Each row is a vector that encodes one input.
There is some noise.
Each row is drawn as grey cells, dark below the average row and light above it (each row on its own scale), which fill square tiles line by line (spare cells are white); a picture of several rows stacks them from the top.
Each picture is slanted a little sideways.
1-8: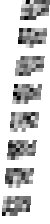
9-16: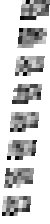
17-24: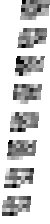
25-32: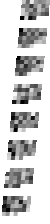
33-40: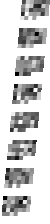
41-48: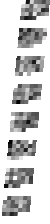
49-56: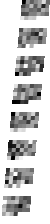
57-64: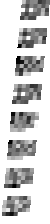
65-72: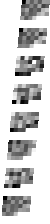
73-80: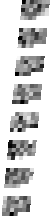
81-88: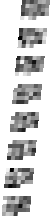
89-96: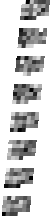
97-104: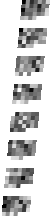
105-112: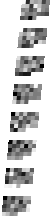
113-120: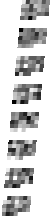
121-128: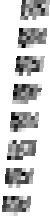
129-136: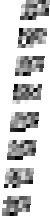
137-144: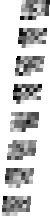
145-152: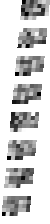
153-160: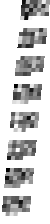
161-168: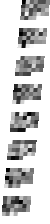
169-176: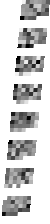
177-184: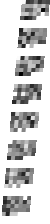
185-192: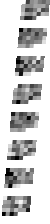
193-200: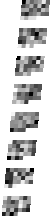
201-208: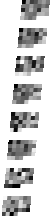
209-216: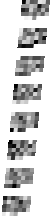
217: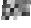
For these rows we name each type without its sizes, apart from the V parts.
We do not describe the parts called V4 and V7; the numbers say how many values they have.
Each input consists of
either a point on a line and a value of V7, or a list of items, each a true/false value and a value of V4.
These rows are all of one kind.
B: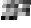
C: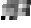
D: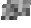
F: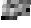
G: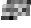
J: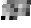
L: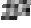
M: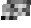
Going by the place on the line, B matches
F and L.
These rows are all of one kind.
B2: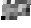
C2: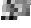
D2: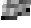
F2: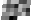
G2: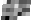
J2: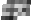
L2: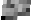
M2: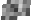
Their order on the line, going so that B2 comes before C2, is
F2, D2, L2, B2, M2, C2, J2, G2.
